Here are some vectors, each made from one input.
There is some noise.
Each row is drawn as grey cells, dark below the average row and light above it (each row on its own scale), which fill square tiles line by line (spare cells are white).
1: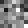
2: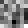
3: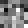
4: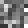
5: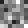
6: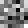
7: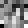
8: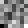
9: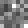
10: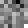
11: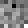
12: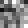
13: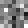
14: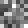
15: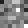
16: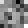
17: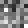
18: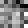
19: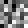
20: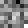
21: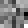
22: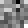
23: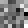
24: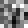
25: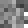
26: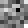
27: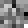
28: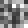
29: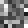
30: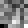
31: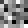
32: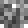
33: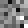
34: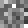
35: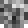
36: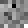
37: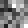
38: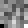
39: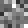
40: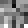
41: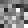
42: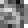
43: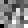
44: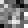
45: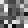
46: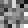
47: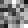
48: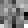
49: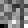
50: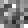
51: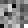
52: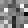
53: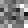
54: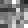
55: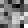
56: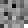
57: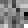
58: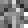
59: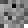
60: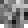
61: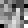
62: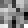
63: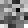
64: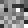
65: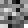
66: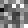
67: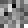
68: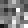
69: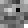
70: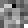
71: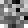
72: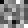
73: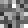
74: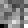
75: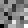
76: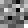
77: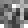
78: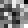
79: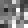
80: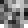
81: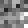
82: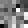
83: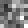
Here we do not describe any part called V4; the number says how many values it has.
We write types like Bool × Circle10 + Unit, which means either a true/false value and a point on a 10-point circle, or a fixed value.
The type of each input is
(Line5 + Line6) × V4.
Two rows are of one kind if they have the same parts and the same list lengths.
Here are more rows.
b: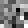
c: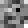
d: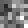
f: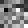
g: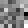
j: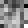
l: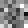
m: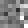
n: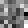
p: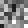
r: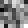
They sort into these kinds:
b, c, g, j, l, m, n, p
d, f, r

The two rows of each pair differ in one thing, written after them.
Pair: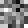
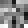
the value of V4
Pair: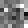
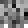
the value of V4
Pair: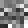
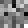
the value of V4
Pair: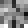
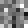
the value of V4
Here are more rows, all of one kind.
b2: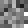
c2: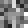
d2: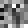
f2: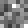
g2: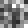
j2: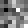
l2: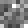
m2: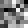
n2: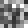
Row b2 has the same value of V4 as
c2, f2 and l2.
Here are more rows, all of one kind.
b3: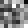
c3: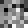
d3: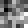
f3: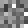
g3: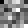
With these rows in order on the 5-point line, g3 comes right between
c3 and d3.
